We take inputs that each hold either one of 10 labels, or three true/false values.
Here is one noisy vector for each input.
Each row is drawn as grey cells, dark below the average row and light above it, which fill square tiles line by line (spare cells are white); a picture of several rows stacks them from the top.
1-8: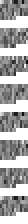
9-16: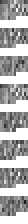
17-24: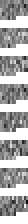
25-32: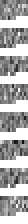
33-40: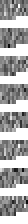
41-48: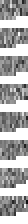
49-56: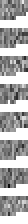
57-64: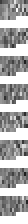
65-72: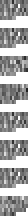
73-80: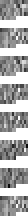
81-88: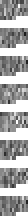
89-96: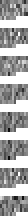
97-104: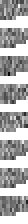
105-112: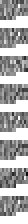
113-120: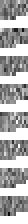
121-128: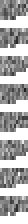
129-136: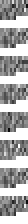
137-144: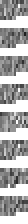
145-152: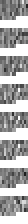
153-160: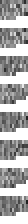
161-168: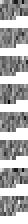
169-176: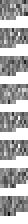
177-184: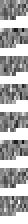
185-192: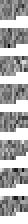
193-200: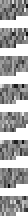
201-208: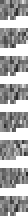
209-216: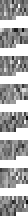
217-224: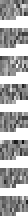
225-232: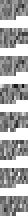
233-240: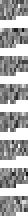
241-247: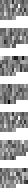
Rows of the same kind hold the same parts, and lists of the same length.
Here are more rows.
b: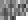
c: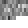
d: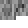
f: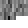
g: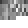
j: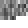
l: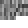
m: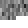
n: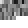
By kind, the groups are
b, d, f, j, l, m
c, g, n

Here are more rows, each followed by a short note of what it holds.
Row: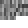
one of 10 labels
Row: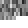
three true/false values
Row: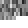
three true/false values
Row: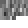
one of 10 labels
